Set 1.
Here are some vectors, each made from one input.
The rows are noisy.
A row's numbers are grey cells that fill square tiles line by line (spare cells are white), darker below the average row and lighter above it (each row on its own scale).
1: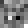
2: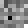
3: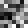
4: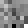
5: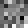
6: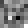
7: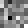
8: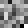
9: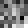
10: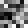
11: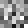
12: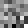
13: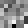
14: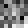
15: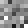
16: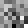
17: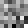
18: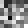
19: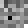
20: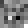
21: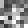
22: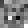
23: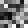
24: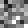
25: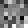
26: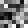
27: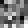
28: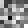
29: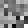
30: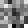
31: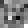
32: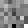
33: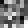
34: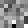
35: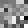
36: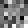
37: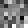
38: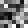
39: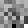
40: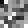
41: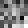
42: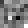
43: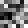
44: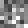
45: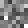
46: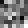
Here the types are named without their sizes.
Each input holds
a list of points on a line.
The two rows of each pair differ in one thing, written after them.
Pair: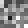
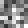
the place on the line in item 2 of the list
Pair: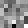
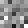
the place on the line in item 2 of the list
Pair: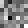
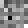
the place on the line in item 2 of the list
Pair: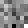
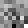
the place on the line in item 2 of the list
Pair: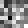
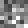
the place on the line in item 2 of the list
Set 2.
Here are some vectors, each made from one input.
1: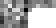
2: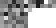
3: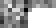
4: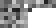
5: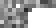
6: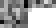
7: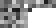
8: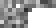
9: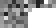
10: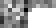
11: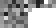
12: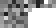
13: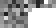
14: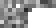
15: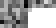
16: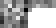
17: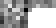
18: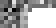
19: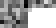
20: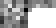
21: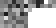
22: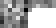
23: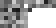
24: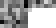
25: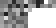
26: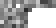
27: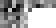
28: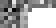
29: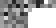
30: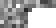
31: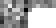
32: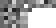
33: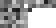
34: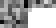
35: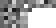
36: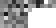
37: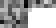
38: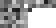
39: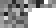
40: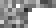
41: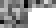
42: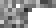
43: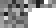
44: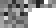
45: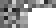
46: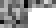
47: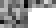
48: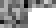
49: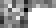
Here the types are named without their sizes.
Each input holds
a point on a line and a true/false value.
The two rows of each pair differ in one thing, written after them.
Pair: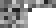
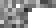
the true/false value
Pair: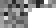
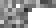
the place on the line
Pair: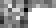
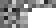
the true/false value
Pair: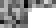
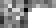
the place on the line
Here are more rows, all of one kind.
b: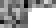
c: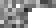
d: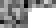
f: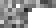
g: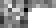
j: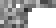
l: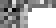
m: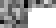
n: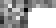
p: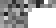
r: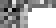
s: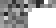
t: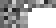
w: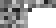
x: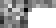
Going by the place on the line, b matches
d, l, m and r.
